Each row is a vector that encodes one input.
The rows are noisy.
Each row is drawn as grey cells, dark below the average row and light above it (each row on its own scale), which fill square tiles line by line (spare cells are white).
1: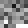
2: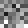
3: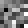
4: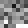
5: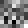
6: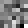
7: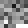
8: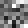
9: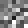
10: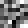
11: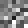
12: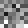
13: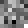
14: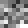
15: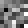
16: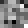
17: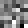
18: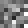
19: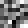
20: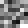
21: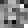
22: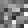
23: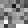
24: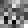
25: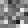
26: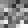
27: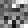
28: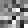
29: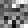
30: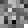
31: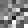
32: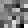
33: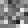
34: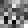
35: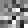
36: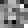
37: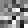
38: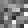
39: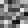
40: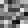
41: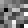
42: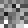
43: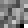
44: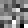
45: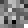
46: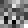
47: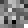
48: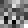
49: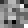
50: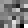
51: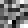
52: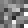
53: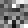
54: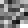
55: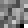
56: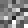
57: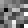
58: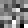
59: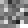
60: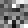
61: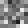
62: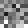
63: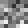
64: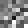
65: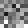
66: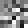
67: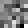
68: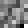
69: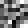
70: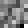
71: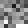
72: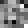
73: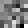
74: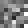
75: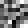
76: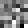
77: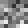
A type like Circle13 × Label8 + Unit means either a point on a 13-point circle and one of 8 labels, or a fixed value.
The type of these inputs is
Line7 + Line10.
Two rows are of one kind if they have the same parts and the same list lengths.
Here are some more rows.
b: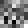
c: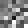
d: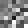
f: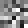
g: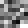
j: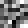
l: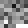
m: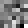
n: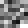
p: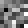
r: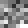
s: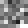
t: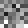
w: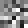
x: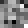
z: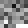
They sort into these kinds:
b, g, j, l, n, r, s, t, x, z
c, d, f, m, p, w

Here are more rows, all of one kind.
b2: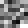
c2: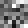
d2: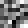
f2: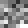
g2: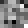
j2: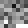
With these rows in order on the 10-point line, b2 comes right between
d2 and f2.
